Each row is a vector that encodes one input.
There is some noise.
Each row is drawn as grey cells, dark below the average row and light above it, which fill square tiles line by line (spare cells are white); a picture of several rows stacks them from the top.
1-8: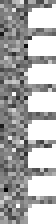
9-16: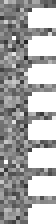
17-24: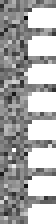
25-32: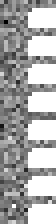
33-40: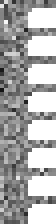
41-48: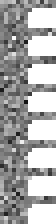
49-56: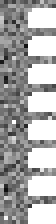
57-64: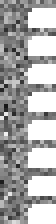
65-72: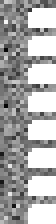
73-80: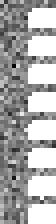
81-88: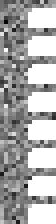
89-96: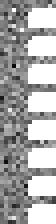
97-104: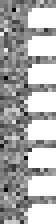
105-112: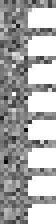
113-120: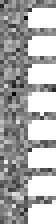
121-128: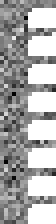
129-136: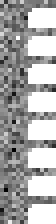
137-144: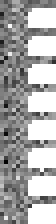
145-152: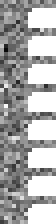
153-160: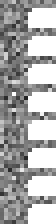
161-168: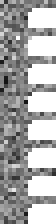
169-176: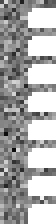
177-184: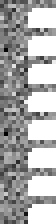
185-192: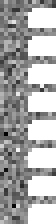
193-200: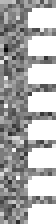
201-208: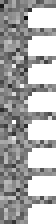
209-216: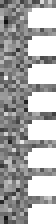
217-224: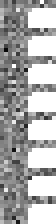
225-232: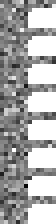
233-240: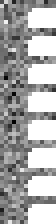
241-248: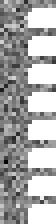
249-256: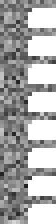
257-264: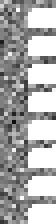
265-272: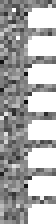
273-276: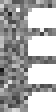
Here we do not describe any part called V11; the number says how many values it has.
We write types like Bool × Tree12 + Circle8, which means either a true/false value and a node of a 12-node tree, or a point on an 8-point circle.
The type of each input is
Bool × V11 + Label6.
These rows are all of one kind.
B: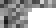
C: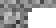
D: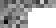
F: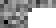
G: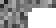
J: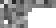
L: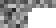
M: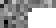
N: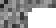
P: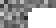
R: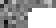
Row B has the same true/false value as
D, J and L.
